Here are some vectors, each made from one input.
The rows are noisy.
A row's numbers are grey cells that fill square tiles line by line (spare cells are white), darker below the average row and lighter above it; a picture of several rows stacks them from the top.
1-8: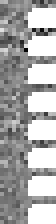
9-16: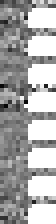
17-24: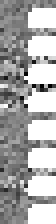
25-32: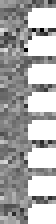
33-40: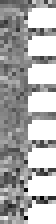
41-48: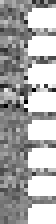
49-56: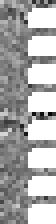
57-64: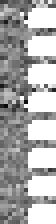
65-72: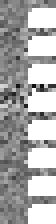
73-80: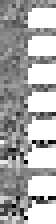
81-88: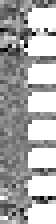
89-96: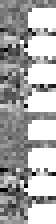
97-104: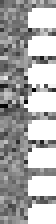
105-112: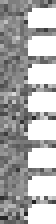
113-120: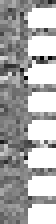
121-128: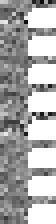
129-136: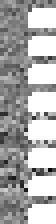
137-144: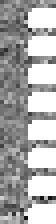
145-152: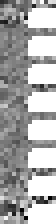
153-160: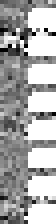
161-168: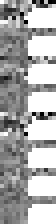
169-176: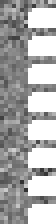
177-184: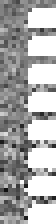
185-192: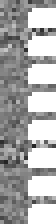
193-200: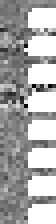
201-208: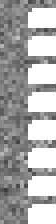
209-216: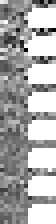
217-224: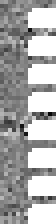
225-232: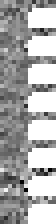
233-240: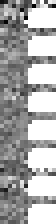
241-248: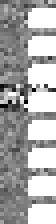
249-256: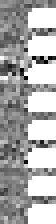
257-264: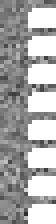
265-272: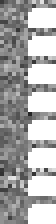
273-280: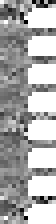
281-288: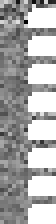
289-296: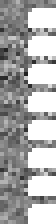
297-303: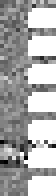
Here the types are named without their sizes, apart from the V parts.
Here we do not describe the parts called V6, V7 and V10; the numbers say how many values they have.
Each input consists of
a point on a line, a true/false value, a value of V7 and a value of V10, together with either a point on a line, or a value of V6.
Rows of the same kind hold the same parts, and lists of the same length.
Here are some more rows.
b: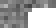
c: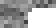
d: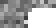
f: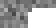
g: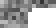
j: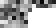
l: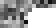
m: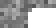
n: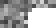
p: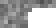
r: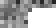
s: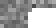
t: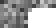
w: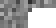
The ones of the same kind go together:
b, c, g, j, m, r, s, t
d, f, l, n, p, w

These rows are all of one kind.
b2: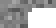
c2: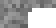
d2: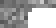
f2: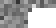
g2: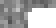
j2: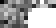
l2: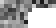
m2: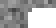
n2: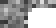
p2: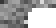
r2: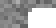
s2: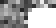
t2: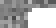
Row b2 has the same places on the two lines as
m2, n2 and s2.
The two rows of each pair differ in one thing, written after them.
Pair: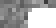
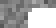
the true/false value
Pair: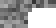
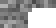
the true/false value
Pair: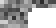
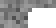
the true/false value
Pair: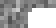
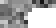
the value of V10
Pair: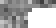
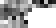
the true/false value
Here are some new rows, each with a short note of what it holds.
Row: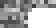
a point on each of two lines, a true/false value, a value of V7 and a value of V10
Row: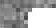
a point on a line, a true/false value, a value of V6, a value of V7 and a value of V10
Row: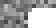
a point on a line, a true/false value, a value of V6, a value of V7 and a value of V10
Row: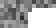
a point on each of two lines, a true/false value, a value of V7 and a value of V10
